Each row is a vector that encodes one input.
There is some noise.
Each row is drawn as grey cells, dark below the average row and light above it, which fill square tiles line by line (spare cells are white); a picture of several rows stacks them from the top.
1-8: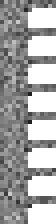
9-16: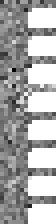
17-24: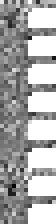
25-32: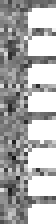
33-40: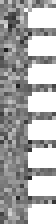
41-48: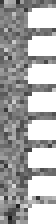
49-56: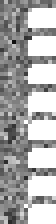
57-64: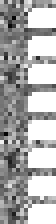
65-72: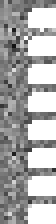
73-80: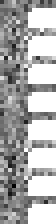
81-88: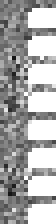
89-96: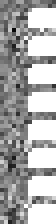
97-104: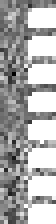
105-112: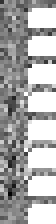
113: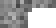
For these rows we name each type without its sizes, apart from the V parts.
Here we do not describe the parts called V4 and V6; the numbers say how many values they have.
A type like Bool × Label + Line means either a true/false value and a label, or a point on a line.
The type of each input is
Bool × Circle × V6 + V4.
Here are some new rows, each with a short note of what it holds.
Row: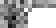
a value of V4
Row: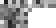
a value of V4
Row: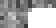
a point on a circle, a true/false value and a value of V6
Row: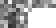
a value of V4
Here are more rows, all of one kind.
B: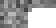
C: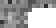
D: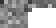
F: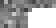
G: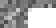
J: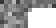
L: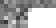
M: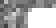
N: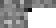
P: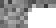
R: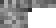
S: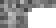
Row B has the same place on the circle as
F, M and S.
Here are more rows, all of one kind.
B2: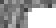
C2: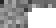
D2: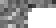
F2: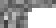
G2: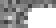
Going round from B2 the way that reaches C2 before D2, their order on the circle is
B2, C2, G2, D2, F2.
